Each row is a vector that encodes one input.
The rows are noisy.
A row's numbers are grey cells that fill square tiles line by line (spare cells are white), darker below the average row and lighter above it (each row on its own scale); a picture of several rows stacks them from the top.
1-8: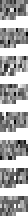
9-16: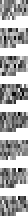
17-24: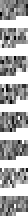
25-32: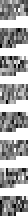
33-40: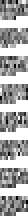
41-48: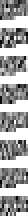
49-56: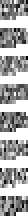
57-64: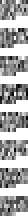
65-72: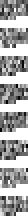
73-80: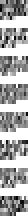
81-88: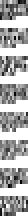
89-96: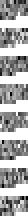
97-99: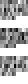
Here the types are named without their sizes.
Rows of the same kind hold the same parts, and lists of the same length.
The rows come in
2 kinds.
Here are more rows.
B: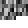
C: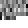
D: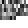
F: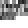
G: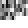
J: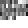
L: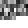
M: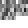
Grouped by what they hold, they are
B, C, J, L
D, F, G, M

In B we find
a label and a node of a tree.
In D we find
a point on a line and a node of a tree.
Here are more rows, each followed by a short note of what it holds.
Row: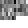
a point on a line and a node of a tree
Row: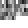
a point on a line and a node of a tree
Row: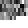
a point on a line and a node of a tree
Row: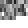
a point on a line and a node of a tree
